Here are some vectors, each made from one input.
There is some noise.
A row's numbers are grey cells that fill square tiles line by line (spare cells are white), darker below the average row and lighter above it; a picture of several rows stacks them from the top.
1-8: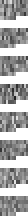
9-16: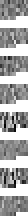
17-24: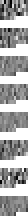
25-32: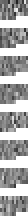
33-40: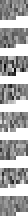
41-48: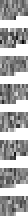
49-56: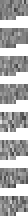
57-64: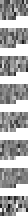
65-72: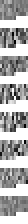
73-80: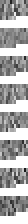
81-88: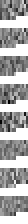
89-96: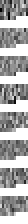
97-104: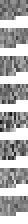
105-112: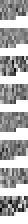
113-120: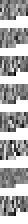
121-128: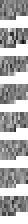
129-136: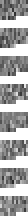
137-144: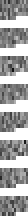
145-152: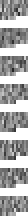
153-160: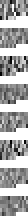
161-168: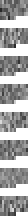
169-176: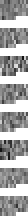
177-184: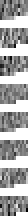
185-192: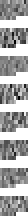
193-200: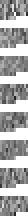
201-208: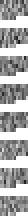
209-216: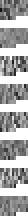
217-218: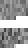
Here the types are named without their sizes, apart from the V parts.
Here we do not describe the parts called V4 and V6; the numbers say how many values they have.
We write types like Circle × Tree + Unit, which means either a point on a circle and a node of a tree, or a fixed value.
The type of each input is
List(Line) + (Tree + Unit) × V4 × V6.
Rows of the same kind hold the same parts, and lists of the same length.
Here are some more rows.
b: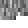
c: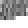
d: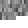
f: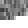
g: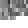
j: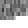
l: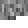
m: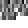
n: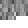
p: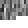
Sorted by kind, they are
b
c, g, m
d, l, n
f, j
p

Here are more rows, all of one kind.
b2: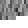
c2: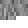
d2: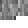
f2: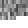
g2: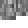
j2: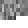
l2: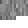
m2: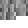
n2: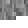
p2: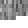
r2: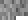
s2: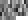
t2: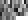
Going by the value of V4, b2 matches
l2 and r2.
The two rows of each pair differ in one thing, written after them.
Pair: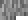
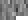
the value of V4
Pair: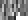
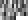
the value of V6
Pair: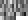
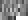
the value of V6
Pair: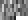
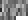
the node of the tree
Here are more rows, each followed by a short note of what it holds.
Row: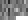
a list of one item
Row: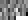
the empty list
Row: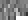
the empty list
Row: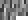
the empty list
